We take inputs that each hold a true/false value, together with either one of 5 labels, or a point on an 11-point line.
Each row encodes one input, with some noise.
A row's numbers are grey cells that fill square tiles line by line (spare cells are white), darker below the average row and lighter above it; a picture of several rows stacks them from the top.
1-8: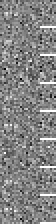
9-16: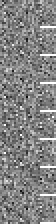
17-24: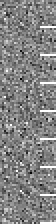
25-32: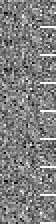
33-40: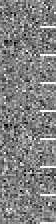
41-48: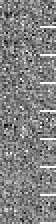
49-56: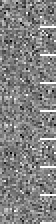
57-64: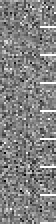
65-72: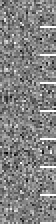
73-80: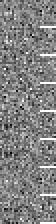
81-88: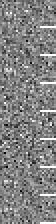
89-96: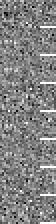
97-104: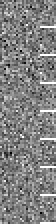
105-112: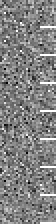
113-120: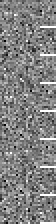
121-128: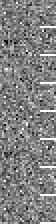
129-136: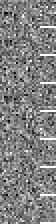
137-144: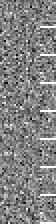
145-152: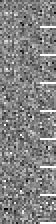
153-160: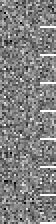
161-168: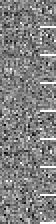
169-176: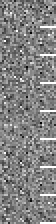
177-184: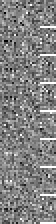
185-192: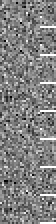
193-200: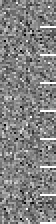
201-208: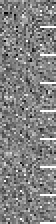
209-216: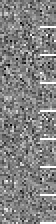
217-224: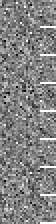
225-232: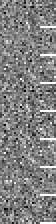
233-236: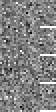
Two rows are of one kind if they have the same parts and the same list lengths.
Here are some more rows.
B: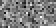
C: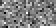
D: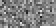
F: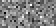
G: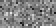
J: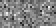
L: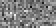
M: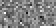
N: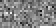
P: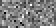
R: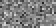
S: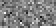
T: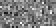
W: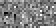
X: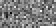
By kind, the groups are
B, C, F, P, T, W, X
D, G, J, L, M, N, R, S

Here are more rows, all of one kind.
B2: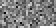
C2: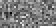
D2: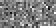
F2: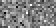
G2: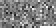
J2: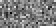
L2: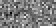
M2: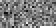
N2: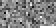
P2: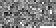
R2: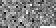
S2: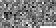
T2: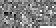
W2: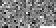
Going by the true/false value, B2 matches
F2, N2, R2 and W2.
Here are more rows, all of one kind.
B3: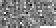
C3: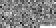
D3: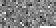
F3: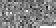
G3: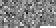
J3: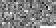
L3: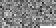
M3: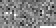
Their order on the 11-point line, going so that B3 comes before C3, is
B3, J3, F3, D3, M3, G3, C3, L3.
